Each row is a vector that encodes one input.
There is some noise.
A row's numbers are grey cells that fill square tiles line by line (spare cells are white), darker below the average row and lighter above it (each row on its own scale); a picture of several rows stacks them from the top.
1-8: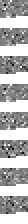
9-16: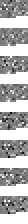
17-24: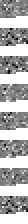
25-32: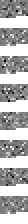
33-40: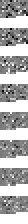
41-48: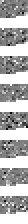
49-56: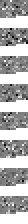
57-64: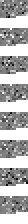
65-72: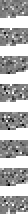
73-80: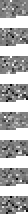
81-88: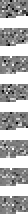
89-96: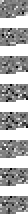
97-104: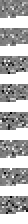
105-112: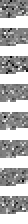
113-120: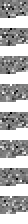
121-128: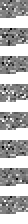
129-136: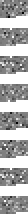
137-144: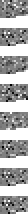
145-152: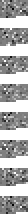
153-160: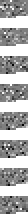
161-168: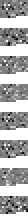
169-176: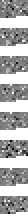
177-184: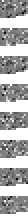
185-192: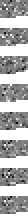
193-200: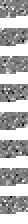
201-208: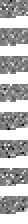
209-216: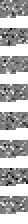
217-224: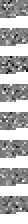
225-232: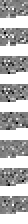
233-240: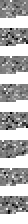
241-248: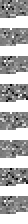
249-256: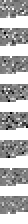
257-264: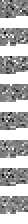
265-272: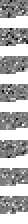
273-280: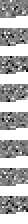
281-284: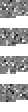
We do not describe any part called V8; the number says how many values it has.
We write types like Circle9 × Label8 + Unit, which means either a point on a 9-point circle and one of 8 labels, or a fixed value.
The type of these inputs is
Circle15 + Label7 × V8.
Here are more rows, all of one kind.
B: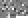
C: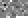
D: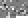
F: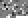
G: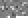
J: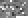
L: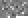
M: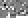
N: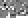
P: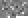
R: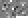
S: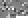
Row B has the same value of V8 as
D, M, N and S.
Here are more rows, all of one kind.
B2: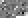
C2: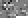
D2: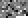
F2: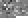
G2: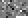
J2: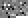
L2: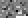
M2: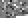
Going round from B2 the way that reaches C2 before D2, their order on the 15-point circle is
B2, J2, C2, F2, L2, D2, G2, M2.
